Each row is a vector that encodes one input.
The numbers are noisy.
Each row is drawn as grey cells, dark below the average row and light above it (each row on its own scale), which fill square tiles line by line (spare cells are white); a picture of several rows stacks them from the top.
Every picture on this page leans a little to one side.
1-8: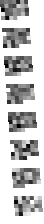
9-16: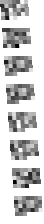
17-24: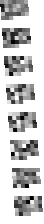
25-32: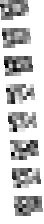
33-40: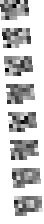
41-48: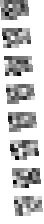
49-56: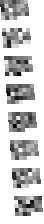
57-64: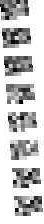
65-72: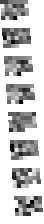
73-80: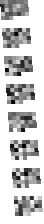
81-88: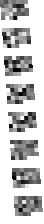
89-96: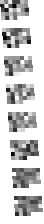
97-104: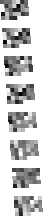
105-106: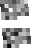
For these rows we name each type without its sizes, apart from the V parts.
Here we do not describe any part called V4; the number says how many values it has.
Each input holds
either a true/false value and a value of V4, or a list of points on a line.
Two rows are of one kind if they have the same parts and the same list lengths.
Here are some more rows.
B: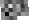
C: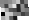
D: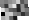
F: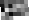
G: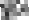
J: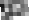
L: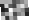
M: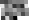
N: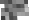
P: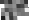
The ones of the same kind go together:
B
C, D, M, N, P
F, J
G, L

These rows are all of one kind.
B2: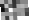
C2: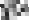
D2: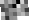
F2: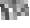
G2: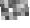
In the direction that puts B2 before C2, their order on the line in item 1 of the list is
D2, B2, G2, F2, C2.
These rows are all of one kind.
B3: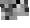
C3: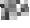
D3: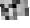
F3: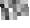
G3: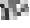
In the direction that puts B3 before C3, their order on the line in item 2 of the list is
B3, C3, G3, F3, D3.
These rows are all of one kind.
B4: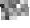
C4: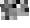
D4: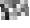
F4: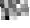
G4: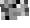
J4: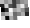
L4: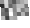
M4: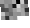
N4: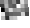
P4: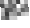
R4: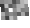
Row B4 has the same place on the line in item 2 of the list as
C4, G4 and N4.
